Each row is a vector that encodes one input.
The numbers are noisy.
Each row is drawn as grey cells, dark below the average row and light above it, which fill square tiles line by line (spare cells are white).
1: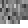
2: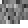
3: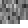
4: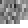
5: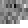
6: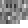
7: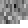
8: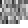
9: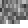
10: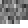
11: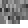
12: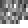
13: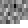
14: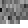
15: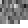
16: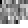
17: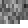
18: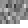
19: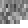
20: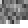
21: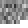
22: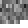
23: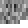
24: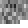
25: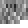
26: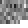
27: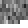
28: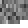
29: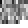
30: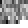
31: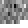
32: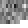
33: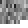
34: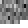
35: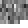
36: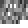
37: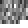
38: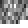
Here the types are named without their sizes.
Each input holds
a true/false value, together with either a point on a circle, or a fixed value.
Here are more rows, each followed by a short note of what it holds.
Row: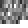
a true/false value
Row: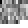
a true/false value
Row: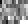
a true/false value
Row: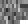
a point on a circle and a true/false value
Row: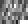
a true/false value
